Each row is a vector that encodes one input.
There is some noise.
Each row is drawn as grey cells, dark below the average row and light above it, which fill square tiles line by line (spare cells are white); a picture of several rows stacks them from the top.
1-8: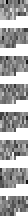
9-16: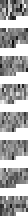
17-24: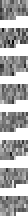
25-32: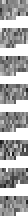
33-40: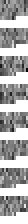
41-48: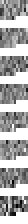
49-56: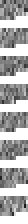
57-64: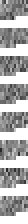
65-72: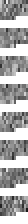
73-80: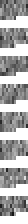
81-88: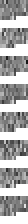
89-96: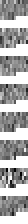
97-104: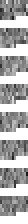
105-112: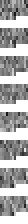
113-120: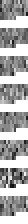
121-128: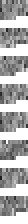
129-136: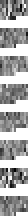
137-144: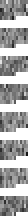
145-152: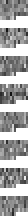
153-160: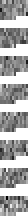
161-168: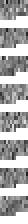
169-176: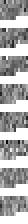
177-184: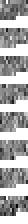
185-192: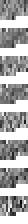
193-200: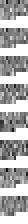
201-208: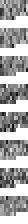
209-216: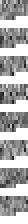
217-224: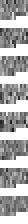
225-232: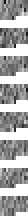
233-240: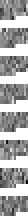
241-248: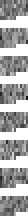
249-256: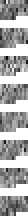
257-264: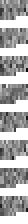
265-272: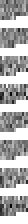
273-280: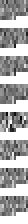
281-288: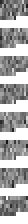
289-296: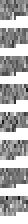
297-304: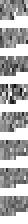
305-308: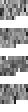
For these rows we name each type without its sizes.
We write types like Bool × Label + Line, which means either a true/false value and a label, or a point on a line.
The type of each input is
List(Line).
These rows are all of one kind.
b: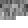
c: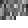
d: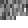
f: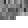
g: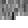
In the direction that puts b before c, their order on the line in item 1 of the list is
g, f, b, c, d.
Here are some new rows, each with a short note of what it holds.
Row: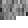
a list of one item
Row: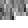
a list of one item
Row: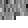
a list of two items
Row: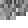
a list of three items
